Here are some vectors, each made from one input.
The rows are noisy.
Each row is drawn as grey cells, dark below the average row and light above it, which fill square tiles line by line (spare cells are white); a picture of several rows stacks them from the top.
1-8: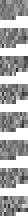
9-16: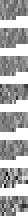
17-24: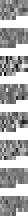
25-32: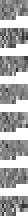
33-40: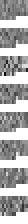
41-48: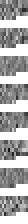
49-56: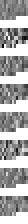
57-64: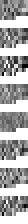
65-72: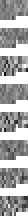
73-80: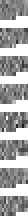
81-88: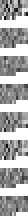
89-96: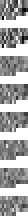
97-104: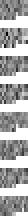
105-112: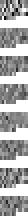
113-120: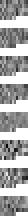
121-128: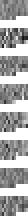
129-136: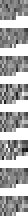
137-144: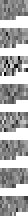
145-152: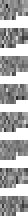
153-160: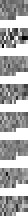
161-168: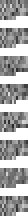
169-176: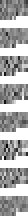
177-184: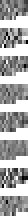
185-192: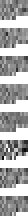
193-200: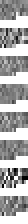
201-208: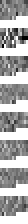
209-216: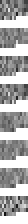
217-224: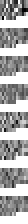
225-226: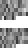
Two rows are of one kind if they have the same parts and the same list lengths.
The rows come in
5 kinds.
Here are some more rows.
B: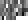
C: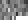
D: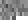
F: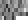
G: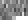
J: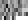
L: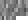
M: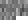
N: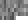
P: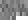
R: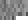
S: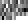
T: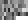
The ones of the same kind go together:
B, L, T
C
D, F, J, M, P, R
G, S
N

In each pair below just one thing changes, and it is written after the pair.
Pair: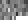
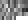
one of the three true/false values
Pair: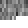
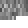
one of the three true/false values
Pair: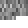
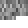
one of the three true/false values
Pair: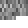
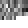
the place on the 5-point line
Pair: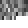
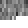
one of the three true/false values
